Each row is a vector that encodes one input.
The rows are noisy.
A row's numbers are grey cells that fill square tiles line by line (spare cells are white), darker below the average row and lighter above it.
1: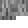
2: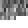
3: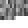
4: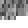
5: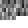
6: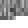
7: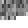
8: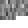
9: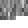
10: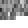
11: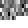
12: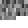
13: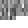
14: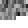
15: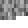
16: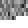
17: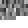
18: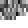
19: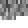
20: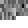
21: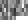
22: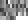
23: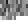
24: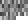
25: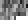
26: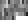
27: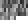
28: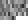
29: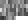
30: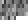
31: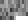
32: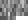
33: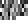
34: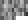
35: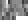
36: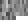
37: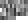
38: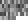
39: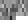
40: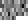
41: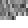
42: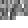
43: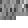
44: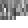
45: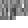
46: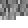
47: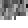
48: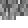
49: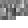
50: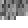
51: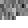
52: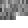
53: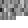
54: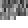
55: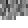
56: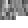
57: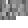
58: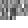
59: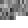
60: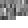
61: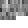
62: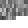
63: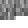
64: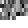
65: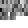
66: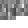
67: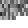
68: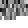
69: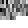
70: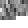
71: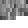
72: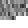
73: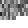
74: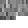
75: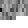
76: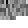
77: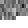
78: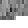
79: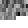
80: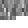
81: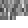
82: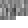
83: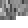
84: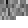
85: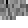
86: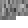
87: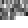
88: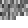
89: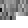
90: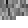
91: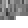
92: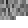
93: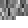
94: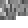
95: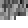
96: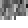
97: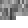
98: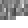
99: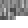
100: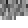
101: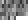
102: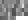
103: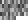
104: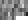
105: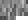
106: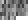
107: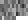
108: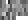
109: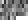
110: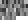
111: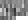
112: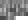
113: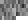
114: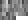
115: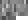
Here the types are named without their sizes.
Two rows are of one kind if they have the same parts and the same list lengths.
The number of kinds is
3.
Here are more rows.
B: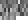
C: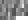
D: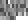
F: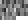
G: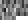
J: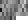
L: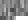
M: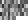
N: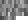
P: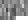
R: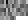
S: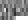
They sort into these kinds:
B, D, F, G, M, R
C, L, N, P, S
J

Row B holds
three true/false values.
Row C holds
a label.
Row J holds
a label and a node of a tree.
